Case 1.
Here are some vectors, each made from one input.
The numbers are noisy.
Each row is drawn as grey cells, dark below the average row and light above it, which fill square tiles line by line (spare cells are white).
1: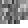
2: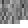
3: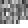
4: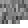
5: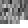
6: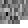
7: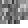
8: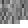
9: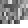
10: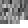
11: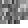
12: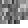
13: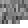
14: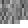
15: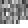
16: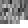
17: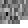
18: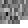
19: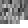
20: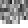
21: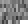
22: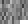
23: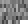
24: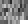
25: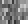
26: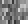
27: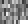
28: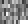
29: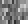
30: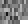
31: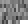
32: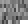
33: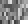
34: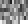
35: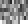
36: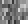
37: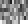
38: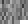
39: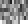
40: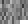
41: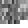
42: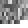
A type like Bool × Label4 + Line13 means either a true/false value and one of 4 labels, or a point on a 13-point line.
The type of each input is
Line8.
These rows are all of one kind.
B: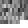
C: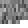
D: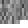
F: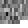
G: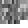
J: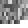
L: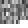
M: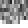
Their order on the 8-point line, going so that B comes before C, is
M, B, L, D, C, F, G, J.
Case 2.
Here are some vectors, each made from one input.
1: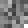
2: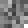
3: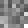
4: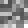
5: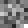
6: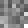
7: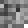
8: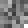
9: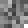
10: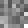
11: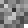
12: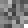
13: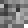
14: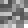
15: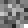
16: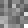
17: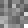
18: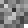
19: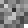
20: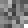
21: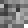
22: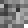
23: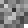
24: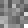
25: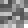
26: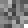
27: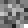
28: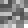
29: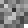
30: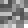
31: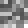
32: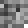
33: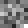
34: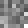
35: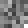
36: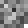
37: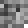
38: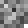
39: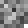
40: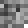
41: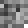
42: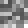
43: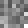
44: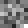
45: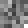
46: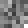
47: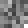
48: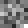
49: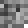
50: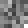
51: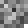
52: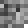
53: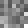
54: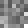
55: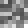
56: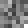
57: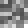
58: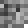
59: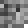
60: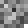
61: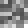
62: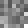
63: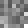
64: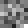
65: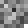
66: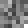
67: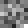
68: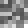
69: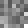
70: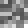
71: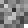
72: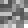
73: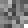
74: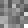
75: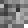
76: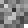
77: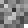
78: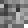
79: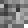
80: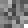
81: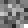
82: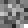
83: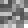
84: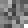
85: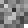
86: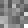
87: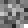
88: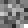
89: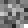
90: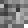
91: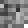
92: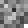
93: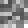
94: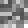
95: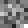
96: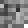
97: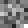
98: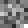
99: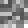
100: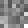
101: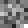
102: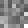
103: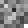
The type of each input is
Label6.
